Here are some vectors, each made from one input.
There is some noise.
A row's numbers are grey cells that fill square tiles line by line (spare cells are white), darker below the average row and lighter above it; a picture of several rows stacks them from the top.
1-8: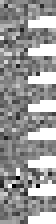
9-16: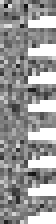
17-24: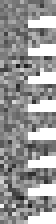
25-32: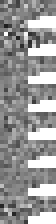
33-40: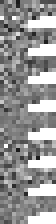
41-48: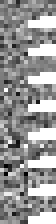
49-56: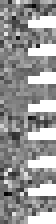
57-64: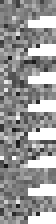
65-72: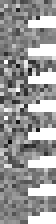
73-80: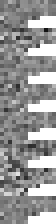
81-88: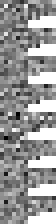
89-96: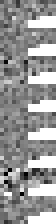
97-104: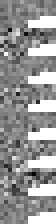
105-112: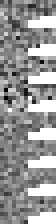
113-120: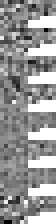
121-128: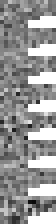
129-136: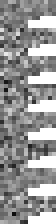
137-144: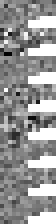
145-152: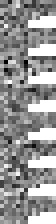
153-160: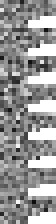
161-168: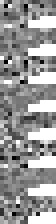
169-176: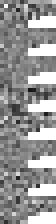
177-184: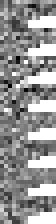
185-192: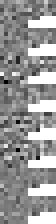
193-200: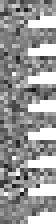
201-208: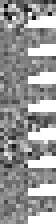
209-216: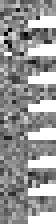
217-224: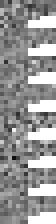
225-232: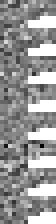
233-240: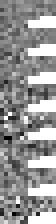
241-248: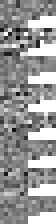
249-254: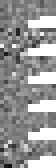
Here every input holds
either a point on an 18-point circle, or a point on a 6-point line.
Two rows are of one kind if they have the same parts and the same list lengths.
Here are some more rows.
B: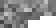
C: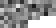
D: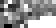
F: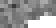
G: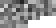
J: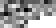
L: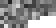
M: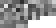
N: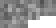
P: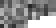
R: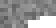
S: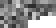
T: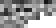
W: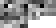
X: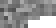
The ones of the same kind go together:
B, D, F, N, R, W, X
C, G, J, L, M, P, S, T

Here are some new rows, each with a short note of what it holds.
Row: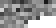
a point on a 6-point line
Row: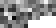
a point on an 18-point circle
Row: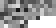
a point on a 6-point line
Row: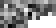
a point on a 6-point line
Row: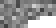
a point on an 18-point circle
